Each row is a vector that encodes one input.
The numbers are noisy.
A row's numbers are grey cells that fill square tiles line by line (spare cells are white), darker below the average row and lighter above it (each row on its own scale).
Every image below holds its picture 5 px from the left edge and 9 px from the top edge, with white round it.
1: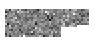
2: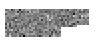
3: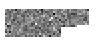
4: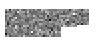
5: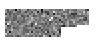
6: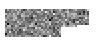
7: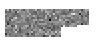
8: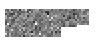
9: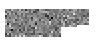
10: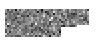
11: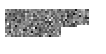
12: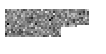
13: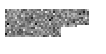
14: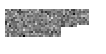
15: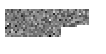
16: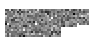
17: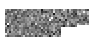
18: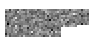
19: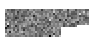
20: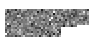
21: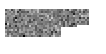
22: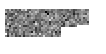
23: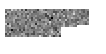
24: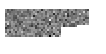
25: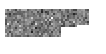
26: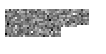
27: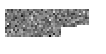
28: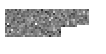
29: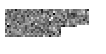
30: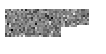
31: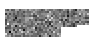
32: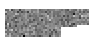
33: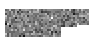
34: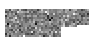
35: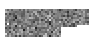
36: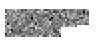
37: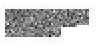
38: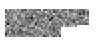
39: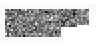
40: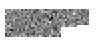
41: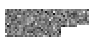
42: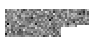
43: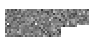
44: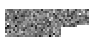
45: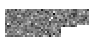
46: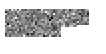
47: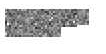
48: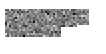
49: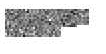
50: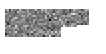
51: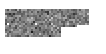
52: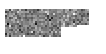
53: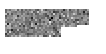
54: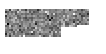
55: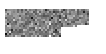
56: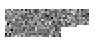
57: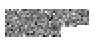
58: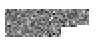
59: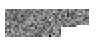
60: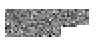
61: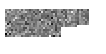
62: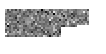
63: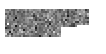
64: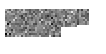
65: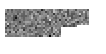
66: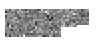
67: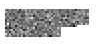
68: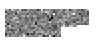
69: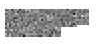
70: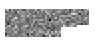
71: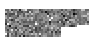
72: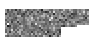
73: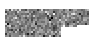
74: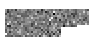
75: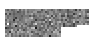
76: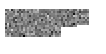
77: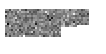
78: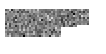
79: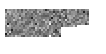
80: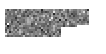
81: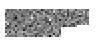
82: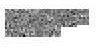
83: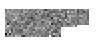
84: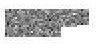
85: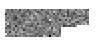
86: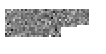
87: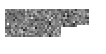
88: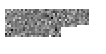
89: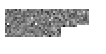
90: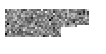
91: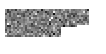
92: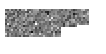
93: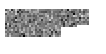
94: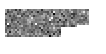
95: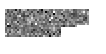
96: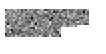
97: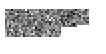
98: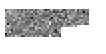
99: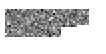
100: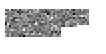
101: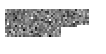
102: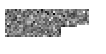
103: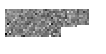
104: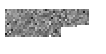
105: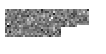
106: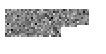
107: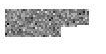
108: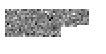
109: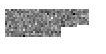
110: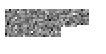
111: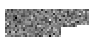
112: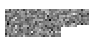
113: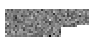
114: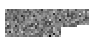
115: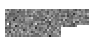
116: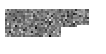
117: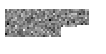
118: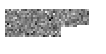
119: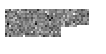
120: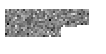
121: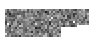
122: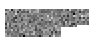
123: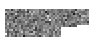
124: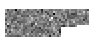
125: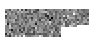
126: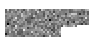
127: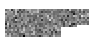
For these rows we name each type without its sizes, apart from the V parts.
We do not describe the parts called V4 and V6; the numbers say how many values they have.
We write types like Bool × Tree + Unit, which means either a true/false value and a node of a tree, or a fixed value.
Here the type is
(Bool × V6 + Line) × V4.
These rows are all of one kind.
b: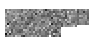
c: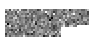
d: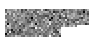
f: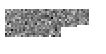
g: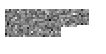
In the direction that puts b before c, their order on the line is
b, f, d, c, g.
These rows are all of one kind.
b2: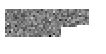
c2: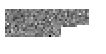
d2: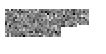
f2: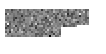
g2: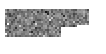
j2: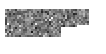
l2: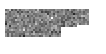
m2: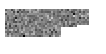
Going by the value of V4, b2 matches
c2 and f2.
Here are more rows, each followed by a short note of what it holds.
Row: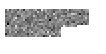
a point on a line and a value of V4
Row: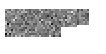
a point on a line and a value of V4
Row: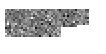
a true/false value, a value of V4 and a value of V6
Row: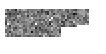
a true/false value, a value of V4 and a value of V6
